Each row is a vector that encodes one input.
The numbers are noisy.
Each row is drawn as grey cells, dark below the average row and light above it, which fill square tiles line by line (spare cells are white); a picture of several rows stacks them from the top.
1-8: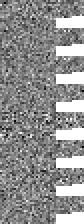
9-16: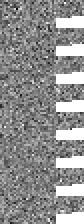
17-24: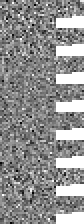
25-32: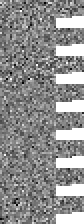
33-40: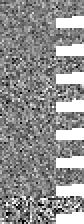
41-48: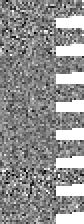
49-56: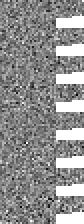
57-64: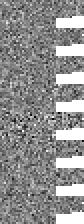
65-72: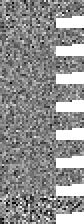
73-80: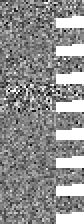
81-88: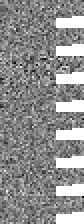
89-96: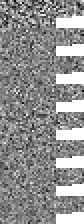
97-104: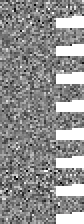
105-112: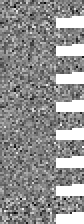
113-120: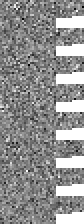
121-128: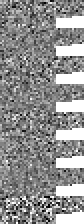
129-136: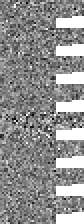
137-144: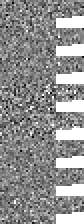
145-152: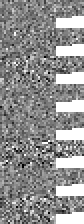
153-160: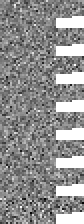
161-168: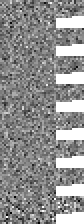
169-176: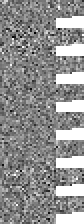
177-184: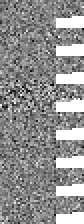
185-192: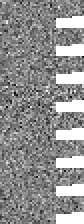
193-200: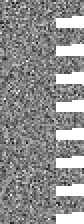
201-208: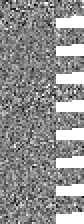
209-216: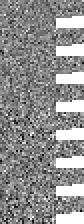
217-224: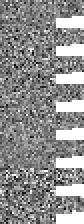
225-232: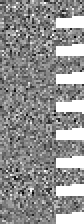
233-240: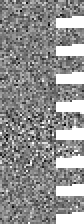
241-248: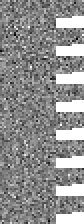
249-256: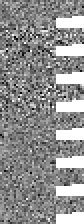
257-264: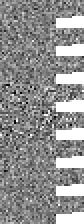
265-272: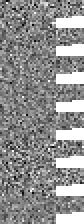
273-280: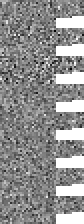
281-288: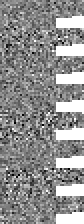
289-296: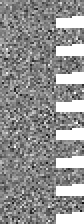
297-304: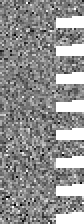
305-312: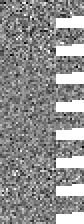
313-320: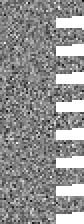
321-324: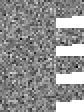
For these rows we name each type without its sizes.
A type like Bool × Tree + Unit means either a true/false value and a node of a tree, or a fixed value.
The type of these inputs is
(Bool × Bool × Bool × Bool + Label) × Label × Label.
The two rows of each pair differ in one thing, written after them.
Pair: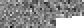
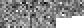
one of the two labels
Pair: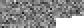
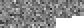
one of the four true/false values
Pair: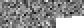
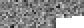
one of the four true/false values
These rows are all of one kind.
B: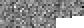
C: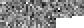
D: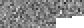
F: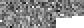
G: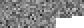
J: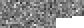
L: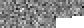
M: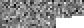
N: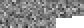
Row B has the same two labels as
G and N.
